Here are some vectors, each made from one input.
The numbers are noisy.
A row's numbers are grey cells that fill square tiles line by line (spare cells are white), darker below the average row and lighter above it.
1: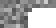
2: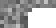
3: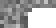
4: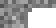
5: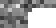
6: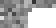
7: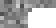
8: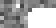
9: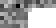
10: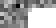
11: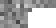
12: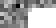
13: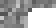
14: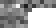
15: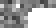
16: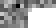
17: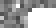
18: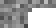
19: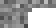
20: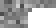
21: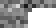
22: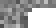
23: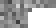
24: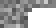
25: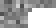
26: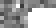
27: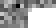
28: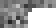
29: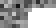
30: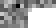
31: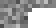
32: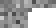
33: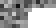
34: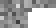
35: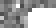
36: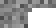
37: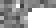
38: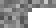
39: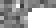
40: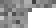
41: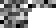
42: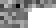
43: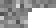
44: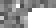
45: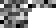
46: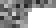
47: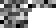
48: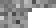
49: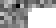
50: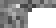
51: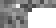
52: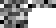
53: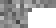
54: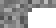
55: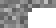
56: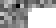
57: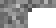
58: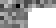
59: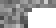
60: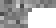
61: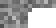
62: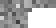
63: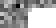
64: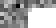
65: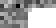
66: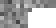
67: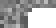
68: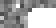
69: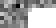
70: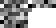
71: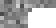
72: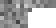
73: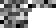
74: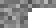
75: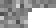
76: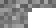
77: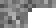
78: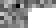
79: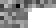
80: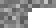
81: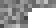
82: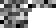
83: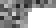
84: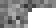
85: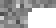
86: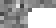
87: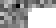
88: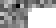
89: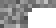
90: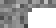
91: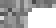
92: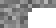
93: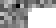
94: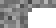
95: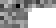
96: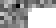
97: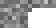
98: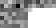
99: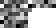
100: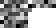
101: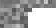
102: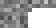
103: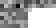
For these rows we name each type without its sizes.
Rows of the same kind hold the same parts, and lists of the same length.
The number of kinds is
4.
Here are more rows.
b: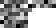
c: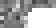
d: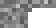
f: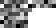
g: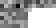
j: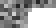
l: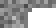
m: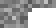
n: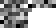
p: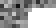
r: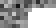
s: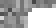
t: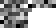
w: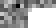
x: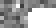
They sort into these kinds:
b, f, n, t
c, s, x
d, l, m
g, j, p, r, w

